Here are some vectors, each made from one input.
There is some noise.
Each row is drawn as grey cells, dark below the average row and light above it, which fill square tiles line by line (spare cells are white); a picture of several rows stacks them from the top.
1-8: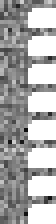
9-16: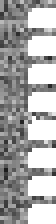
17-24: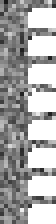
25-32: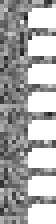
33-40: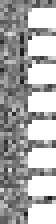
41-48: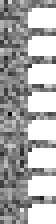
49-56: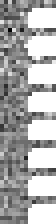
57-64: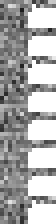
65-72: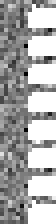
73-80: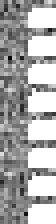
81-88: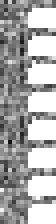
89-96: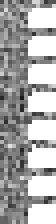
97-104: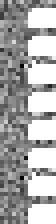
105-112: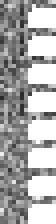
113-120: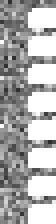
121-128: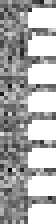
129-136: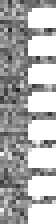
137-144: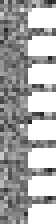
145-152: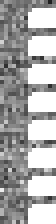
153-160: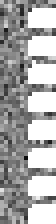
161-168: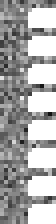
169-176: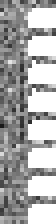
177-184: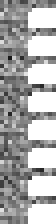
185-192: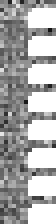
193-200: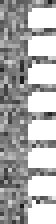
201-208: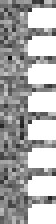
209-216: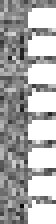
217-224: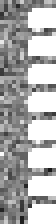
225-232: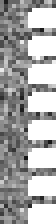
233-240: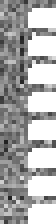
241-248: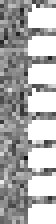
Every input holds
either a point on a 5-point line, a node of a 10-node tree and a true/false value, or a point on a 7-point line, or a point on an 8-point line.
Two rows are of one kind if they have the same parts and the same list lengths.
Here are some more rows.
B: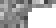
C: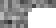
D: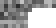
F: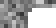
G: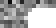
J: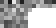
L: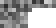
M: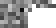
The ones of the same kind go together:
B, C, F, G, J
D, L
M

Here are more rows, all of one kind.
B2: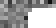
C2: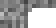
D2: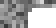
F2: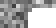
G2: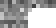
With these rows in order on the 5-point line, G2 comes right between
B2 and C2.
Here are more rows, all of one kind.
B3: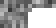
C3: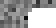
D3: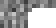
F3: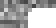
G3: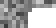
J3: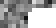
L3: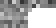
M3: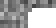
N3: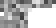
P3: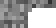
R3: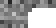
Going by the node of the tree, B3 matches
G3 and R3.
